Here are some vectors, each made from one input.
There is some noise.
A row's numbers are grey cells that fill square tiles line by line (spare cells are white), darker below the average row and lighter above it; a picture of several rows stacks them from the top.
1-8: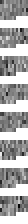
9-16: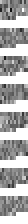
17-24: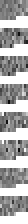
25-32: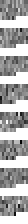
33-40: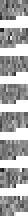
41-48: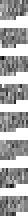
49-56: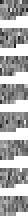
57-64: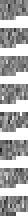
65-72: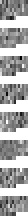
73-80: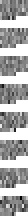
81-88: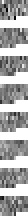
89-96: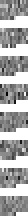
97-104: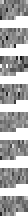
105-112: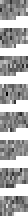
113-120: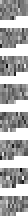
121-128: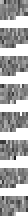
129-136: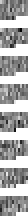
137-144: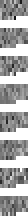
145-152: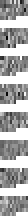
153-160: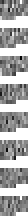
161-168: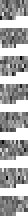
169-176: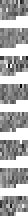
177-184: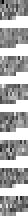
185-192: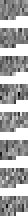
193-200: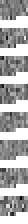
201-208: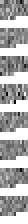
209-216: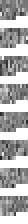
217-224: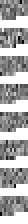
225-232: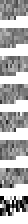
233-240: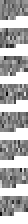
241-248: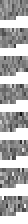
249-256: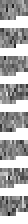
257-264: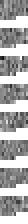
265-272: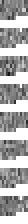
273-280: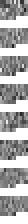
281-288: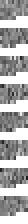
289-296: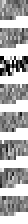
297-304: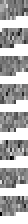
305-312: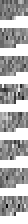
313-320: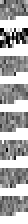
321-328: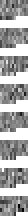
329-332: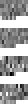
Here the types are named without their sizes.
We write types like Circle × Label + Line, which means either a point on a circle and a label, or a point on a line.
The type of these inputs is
Tree × Tree × Tree + Unit.
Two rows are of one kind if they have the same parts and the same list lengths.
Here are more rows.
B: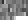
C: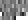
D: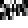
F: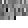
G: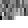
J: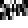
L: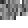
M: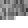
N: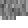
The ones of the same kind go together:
B, C, F, G, L, M, N
D, J

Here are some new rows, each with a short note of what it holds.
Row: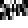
a fixed value
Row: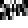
a fixed value
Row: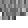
a node of each of three trees
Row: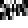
a fixed value
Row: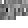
a node of each of three trees
